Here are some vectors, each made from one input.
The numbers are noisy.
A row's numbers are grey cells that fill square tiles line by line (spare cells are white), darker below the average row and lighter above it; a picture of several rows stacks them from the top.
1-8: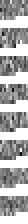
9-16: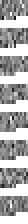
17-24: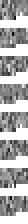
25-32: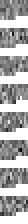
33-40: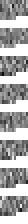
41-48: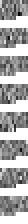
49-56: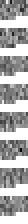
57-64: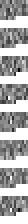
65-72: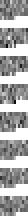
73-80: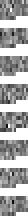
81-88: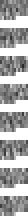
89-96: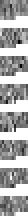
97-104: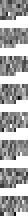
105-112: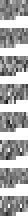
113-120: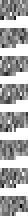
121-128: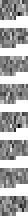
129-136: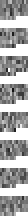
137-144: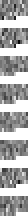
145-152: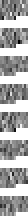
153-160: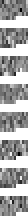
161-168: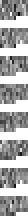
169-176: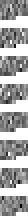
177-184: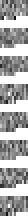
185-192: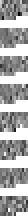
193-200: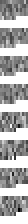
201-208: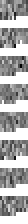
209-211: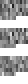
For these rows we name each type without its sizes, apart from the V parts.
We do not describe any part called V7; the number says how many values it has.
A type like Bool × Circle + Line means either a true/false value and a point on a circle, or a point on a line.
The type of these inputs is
Bool × (Circle + Unit) × Label + Line + V7.
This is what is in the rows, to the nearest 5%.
About 60% of them hold a label and a true/false value, together with either a point on a circle, or a fixed value. About 20% of them hold a point on a line. The rest hold a value of V7.
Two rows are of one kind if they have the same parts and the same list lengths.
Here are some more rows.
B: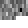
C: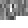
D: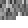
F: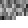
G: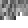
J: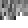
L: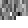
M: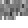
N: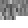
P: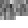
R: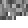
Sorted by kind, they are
B, C, D
F, R
G, J, L
M, N, P

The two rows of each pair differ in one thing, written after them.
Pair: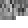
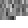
the true/false value
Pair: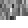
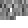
the place on the circle
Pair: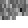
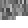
the true/false value
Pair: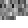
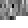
the true/false value
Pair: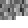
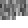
the label
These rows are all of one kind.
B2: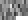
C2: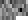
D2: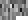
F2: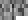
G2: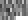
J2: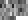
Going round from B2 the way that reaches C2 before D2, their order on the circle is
B2, C2, D2, J2, F2, G2.
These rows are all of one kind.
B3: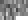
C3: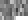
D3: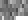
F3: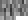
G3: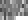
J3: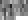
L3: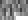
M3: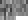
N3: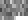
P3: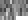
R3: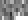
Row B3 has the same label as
C3 and D3.
